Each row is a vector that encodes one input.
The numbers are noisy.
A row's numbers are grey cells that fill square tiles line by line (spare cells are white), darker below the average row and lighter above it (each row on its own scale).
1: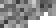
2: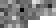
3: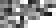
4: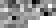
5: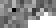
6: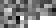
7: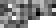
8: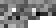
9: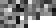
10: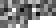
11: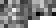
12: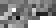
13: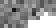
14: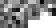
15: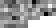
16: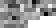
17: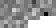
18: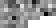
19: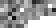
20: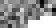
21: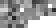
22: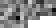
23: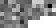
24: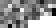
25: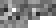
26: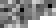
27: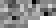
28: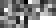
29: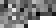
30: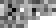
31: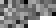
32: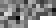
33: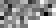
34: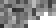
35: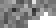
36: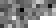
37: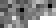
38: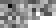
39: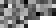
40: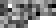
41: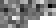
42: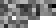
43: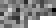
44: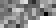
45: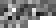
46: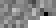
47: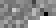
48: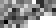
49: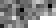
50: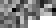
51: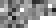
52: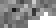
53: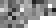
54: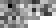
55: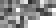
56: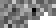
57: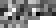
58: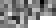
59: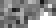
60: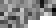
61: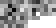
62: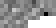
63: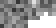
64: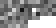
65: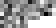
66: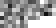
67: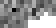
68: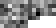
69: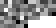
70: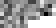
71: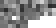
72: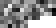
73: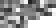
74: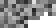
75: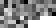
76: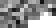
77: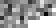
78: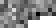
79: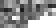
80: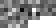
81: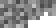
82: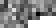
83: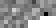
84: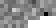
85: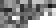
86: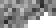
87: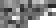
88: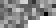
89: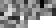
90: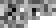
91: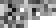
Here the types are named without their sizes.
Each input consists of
a point on a line and a true/false value, together with either a fixed value, or a node of a tree.
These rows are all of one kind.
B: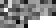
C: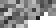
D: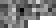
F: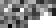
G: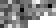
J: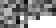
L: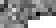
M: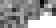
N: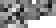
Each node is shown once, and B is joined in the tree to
F and G.
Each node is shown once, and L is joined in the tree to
F.
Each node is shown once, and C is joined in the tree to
M and N.
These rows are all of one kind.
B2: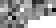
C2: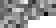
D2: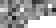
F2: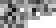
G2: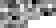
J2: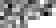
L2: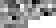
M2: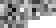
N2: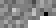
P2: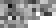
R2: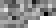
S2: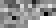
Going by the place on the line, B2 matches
D2, F2 and M2.
